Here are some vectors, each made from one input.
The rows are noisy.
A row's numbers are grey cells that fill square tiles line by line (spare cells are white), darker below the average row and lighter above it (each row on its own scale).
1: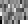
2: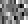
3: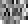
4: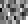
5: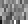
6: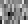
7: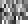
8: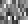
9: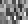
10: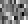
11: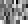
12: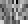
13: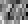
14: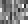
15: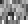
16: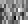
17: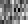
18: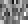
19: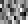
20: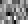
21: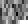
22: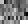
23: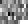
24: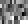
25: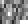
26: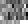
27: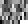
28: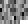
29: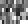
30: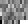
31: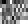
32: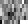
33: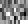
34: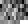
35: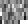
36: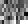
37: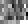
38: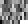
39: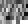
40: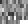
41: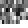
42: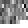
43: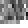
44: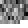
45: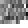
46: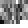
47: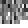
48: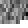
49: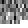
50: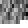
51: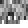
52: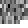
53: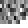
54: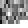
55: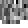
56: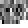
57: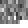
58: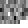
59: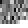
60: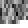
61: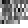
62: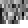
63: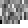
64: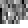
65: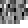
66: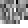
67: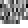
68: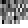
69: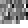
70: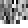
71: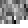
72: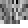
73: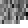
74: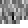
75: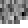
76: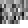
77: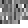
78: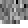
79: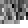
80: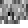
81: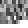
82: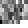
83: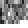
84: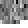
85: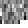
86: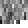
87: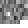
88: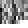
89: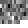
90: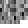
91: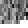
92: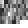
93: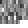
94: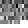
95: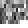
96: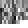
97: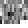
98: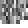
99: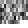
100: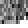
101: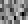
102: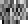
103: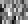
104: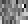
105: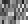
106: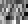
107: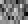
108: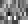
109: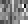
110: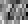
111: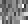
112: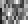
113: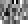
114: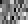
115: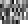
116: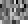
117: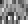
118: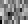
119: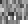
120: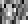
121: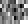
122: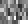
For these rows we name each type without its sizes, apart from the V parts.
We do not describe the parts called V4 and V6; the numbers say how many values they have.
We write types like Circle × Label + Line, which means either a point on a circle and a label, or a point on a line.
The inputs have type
(Bool × Bool × Bool × Bool × V4 + Label) × V6.
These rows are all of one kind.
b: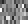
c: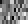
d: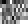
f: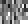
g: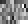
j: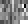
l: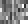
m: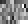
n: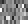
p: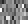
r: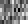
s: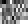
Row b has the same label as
n and p.
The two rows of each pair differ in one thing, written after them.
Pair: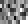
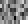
the value of V4
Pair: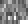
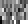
the value of V6
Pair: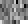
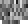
the value of V4
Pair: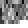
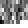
the value of V6
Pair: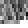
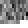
one of the four true/false values
